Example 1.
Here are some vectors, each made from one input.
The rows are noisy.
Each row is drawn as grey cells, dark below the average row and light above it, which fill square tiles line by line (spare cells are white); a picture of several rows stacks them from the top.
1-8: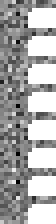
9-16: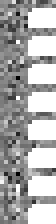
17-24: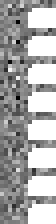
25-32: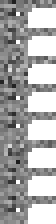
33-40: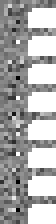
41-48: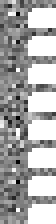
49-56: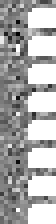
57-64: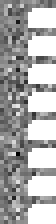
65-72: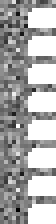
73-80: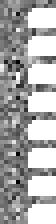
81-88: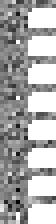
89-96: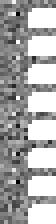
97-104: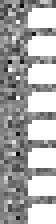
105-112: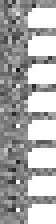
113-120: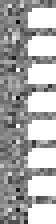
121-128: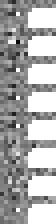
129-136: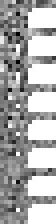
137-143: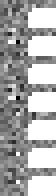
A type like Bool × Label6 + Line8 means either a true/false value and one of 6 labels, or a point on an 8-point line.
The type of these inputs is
Bool × Bool × Bool × Bool + Unit.
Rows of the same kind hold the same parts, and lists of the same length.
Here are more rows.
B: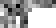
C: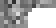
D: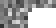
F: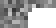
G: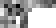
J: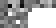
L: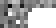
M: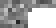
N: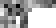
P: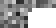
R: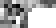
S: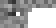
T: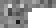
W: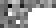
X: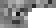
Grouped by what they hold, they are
B, G, N, R
C, D, F, J, L, M, P, S, T, W, X

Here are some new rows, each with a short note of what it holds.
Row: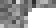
four true/false values
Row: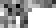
a fixed value
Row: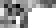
a fixed value
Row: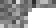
four true/false values
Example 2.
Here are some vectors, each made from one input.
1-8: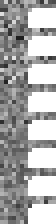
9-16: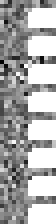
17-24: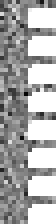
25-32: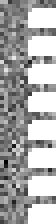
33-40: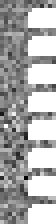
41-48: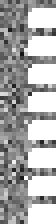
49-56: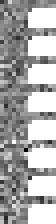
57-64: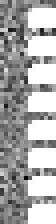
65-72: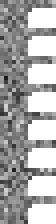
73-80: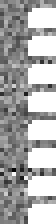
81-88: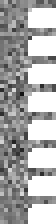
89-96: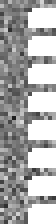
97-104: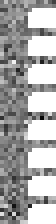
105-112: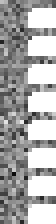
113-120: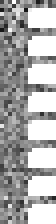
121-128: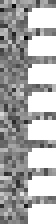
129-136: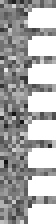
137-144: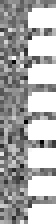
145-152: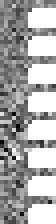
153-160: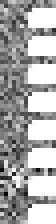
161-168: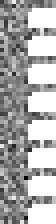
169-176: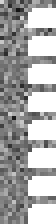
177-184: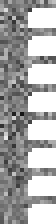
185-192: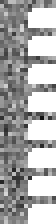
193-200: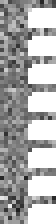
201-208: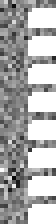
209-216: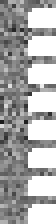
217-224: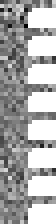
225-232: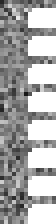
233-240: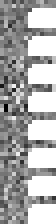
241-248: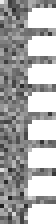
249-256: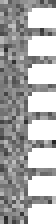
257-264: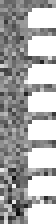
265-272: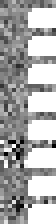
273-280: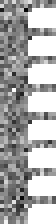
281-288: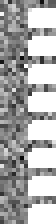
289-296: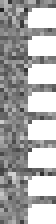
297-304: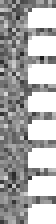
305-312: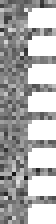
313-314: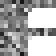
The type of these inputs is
Line8.
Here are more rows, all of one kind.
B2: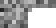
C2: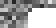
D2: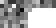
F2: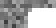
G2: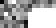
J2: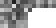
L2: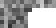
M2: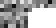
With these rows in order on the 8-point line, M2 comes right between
B2 and D2.
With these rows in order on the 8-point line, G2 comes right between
J2 and L2.
